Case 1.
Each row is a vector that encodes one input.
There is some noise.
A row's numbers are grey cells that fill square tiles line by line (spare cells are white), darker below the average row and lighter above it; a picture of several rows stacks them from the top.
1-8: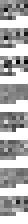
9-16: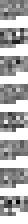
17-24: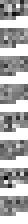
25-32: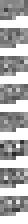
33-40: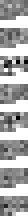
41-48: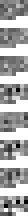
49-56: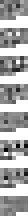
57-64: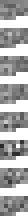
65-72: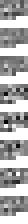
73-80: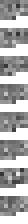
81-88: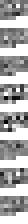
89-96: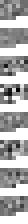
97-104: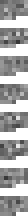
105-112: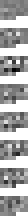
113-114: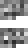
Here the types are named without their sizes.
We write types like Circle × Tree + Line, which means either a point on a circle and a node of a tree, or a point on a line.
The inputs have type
Line.
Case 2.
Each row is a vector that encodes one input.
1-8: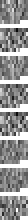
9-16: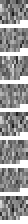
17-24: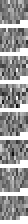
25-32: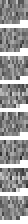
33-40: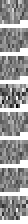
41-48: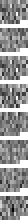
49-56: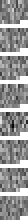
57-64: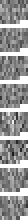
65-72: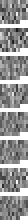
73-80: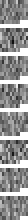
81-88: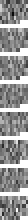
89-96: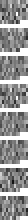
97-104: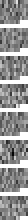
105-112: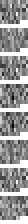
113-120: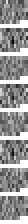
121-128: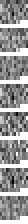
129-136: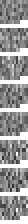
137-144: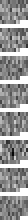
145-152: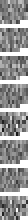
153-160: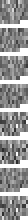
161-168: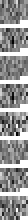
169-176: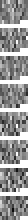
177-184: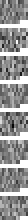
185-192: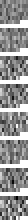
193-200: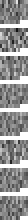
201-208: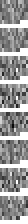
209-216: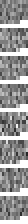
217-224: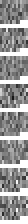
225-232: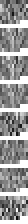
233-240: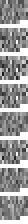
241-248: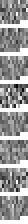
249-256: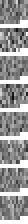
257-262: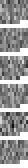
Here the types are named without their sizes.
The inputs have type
Line.
